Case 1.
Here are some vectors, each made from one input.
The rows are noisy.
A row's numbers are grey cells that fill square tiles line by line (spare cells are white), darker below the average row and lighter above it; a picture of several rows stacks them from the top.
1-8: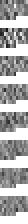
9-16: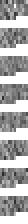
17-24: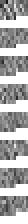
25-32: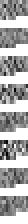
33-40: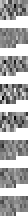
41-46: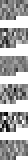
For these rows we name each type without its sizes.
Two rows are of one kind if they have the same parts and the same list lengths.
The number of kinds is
2.
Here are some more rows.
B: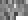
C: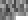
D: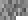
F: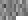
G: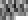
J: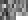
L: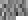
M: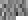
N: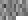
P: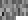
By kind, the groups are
B, D, F, L, M, N, P
C, G, J

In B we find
a node of a tree.
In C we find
a fixed value.
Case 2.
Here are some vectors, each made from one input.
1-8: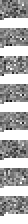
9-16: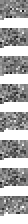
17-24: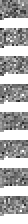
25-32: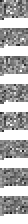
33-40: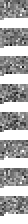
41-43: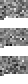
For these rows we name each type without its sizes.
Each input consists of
a point on a line.
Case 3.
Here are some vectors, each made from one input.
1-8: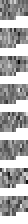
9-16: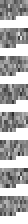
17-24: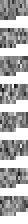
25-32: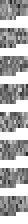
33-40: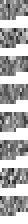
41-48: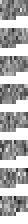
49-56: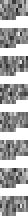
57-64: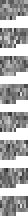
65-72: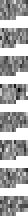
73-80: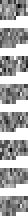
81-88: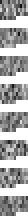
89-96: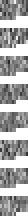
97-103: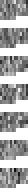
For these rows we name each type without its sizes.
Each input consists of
a point on a circle.
